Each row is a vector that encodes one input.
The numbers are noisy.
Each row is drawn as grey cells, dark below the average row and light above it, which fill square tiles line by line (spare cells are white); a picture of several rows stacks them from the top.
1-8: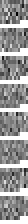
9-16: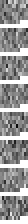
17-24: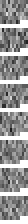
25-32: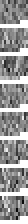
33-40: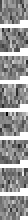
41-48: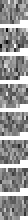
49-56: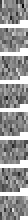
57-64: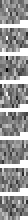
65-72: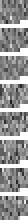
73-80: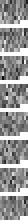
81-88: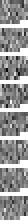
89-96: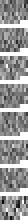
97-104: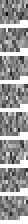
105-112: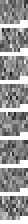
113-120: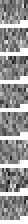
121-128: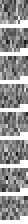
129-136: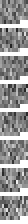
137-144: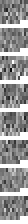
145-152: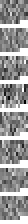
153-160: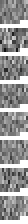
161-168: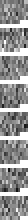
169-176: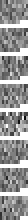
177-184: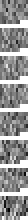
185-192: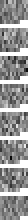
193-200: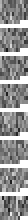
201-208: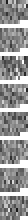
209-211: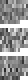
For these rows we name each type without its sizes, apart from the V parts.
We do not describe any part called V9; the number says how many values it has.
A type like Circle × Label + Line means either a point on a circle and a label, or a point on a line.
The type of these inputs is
Bool × Line × List(Line + V9).
